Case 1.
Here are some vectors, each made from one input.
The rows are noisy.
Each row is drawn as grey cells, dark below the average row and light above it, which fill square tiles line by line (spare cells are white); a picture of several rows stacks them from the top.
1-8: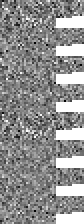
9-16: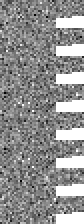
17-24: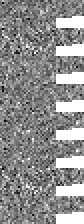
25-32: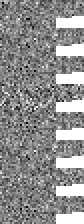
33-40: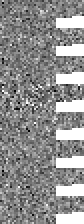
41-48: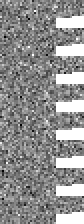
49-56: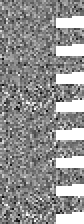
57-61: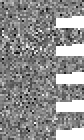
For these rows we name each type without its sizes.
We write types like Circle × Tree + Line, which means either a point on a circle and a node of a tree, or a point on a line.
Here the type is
Tree + Unit.
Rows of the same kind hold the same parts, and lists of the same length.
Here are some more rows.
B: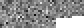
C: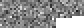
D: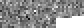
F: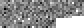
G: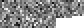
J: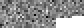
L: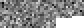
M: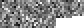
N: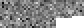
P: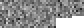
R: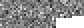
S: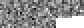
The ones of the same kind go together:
B, C, D, F, J, L, N, P, R, S
G, M

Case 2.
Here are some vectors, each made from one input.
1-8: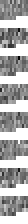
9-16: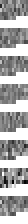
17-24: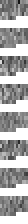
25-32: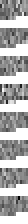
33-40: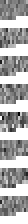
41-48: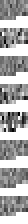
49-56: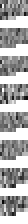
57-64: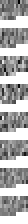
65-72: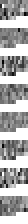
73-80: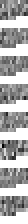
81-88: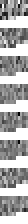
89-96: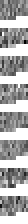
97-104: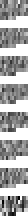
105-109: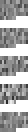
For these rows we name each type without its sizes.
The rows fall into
2 kinds.
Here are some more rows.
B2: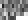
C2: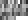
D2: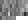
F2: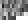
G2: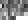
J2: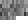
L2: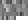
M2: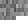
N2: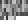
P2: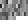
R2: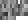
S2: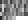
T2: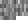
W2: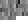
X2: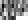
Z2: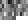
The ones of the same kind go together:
B2, C2, D2, F2, G2, J2, M2, P2, R2, S2, T2, W2, X2
L2, N2, Z2

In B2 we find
a point on a circle.
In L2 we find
a fixed value.
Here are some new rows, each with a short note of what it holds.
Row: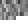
a fixed value
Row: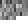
a fixed value
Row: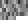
a fixed value
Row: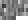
a point on a circle
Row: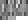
a point on a circle
